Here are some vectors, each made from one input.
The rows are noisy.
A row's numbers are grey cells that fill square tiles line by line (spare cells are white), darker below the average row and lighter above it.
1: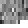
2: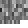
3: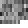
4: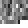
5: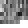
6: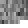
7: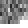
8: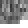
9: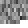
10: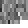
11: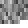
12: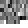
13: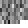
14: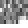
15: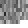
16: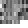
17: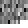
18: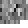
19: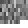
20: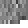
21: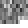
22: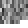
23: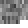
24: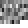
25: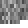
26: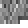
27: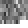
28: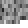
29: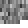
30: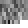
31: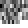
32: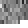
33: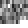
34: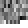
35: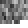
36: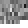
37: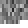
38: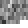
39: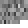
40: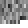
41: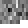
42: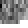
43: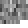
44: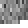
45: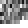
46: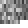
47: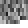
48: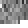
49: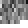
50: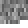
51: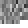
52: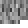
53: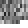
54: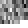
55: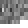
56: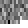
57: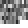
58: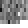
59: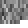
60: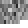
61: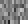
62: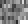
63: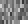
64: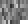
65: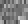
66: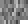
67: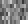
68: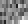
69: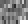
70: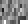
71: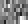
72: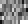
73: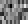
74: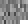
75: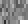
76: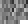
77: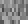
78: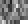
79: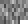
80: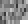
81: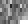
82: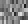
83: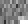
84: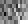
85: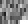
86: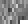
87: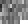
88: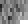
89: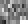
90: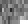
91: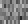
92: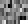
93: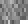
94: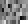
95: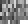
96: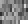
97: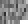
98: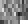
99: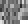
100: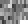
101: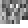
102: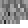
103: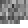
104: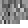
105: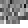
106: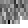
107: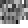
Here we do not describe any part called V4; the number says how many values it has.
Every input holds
a point on a 7-point line, together with either a point on a 7-point line, or a value of V4.
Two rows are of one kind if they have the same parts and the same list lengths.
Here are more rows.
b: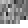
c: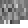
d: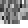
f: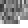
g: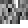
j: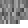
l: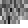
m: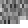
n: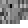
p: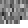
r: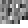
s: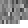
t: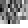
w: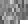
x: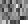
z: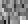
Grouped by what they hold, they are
b, c, g, j, n, p, r, s, w, x
d, f, l, m, t, z

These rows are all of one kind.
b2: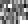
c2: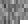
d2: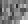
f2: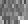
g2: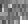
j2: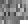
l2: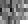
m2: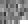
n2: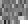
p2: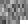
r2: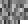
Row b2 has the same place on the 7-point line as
d2, l2 and m2.
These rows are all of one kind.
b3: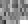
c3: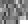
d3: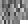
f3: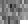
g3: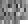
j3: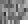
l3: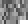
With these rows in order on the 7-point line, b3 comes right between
d3 and j3.
